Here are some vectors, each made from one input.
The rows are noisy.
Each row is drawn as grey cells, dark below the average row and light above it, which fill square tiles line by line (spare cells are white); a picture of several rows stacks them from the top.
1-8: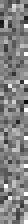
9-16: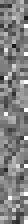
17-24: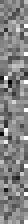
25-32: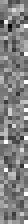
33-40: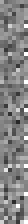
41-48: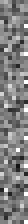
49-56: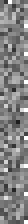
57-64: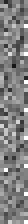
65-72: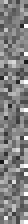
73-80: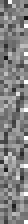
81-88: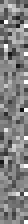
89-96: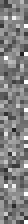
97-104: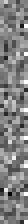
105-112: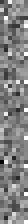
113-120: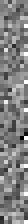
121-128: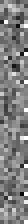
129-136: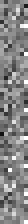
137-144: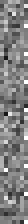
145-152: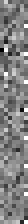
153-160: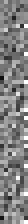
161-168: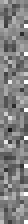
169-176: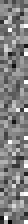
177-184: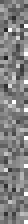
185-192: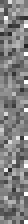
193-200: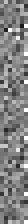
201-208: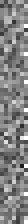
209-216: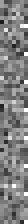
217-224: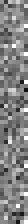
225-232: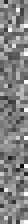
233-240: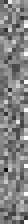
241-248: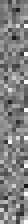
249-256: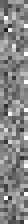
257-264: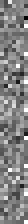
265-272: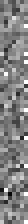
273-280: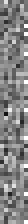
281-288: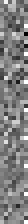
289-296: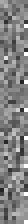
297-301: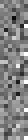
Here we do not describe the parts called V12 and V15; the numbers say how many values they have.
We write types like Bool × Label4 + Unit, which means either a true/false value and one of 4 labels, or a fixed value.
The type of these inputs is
(Bool × Bool × Bool × Bool + Circle20 × V15) × V12.
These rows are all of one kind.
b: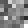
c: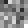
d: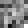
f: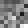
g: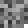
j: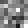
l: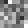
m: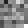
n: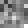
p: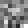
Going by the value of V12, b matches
j and p.
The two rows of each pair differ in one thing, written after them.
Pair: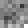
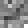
the value of V12
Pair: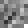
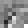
the value of V12
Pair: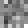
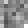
the place on the 20-point circle
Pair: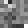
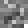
the value of V15
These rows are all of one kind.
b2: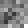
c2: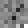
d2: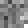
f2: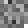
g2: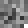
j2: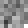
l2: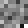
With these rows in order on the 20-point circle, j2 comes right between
f2 and l2.
